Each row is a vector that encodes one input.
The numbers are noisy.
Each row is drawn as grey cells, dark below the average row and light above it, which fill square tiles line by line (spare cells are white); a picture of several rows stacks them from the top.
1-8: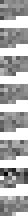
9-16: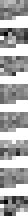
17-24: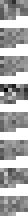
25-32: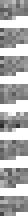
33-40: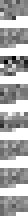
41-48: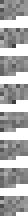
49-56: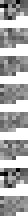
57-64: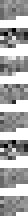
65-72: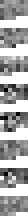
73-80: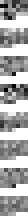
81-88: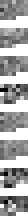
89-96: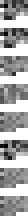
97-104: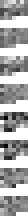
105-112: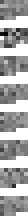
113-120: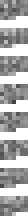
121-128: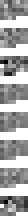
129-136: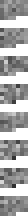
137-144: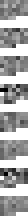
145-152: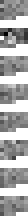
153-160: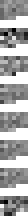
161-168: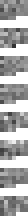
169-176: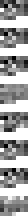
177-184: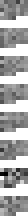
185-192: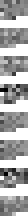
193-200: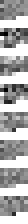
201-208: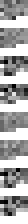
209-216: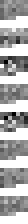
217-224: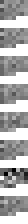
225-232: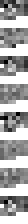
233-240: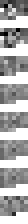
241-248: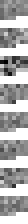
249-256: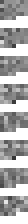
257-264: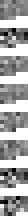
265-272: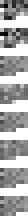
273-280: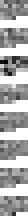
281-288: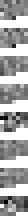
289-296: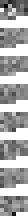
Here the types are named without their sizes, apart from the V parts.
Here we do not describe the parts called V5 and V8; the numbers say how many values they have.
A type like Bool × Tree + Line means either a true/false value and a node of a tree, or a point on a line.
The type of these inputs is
Bool × V5 + (Tree + Unit) × V8.
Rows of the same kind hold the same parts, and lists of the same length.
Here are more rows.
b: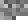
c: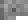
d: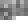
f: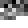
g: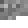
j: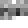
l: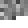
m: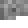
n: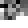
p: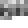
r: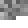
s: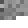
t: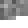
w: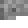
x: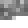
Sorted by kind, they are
b, d, j, l, p, r, x
c, g, m, s, t, w
f, n

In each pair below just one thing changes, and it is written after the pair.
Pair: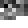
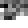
the true/false value
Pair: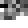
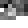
the true/false value
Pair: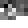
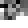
the true/false value
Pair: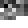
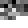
the value of V5
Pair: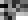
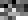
the true/false value
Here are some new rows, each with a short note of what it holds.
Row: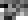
a true/false value and a value of V5
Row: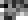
a true/false value and a value of V5
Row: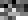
a true/false value and a value of V5
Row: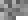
a node of a tree and a value of V8
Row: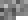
a node of a tree and a value of V8
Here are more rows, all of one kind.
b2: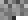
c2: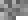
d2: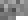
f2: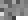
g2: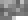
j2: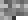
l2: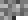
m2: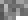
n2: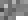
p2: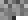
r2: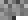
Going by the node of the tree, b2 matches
j2, l2, p2 and r2.
